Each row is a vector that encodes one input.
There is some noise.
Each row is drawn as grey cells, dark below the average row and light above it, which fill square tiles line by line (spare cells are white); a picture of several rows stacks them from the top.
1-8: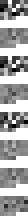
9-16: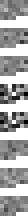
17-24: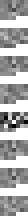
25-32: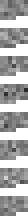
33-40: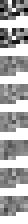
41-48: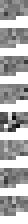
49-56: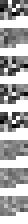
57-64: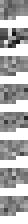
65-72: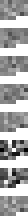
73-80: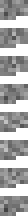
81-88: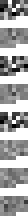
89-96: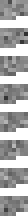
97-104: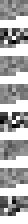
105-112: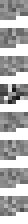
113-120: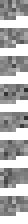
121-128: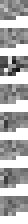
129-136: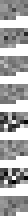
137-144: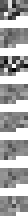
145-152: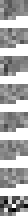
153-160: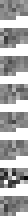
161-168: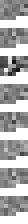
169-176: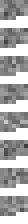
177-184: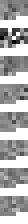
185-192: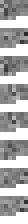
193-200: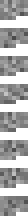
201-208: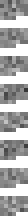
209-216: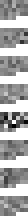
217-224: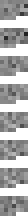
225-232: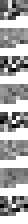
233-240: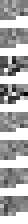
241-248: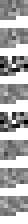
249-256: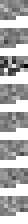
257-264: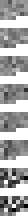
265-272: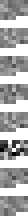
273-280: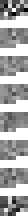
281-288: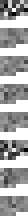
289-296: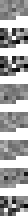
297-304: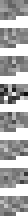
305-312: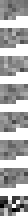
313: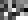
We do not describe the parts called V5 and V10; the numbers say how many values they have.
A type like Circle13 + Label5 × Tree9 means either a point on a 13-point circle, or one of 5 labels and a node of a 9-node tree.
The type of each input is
Bool × (Line8 + V10) + V5.
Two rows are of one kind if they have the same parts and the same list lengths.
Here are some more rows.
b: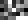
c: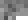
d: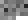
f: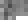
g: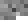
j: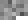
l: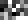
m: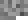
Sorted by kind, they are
b, l
c, d, f, g
j, m

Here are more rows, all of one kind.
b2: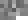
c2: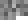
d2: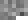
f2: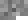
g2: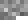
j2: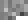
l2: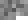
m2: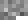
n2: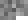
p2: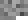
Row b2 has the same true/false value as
c2, f2, l2 and n2.
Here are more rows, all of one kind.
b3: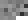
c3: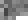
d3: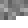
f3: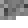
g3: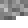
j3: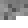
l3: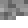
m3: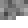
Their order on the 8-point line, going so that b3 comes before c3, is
b3, f3, c3, m3, l3, d3, j3, g3.
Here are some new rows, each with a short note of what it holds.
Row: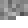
a true/false value and a value of V10
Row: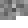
a true/false value and a value of V10
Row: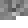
a true/false value and a value of V10
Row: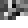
a value of V5
